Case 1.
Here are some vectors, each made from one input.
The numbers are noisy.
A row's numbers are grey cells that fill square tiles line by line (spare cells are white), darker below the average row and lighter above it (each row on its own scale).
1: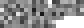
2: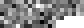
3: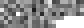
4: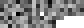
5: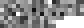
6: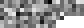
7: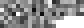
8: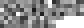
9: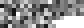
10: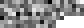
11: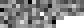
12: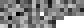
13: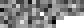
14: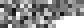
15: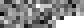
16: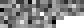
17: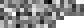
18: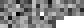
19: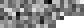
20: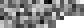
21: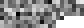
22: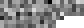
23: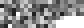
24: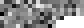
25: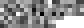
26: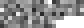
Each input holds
a point on a 6-point line.
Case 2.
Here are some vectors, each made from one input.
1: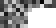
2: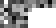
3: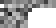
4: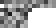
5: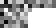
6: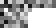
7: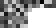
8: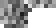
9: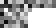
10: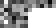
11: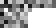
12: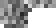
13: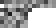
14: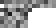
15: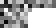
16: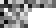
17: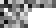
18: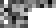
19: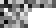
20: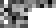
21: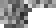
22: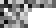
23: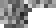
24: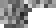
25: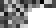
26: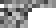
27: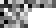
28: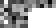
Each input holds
one of 5 labels.
